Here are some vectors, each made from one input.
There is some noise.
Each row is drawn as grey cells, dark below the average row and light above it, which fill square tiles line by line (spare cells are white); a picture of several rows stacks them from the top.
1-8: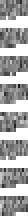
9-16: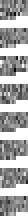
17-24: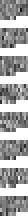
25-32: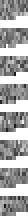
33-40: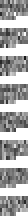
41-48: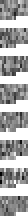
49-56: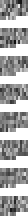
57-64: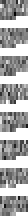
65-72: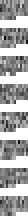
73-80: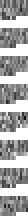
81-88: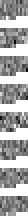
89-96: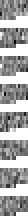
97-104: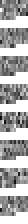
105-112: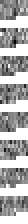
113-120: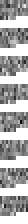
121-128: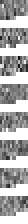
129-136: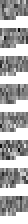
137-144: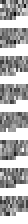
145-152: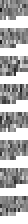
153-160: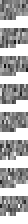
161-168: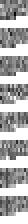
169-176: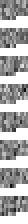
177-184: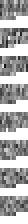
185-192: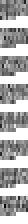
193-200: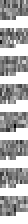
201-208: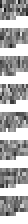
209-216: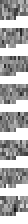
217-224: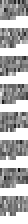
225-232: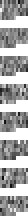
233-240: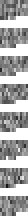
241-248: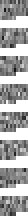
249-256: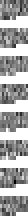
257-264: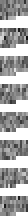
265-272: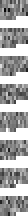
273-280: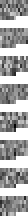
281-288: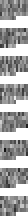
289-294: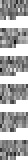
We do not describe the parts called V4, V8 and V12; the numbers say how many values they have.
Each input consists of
one of 7 labels, together with either one of 7 labels and a value of V12, or a point on a 6-point line, a value of V4 and a value of V8.
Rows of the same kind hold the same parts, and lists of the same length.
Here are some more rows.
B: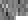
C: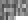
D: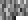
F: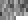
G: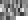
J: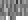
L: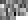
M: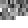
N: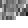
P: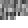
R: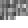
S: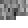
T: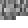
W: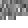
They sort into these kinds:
B, F, L, S, W
C, D, G, J, M, N, P, R, T

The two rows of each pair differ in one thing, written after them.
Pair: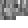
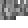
the value of V4
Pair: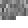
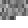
the value of V8
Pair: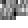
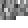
the label
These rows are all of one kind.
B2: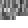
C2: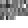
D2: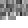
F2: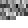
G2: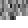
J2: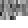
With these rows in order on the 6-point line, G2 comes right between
C2 and D2.
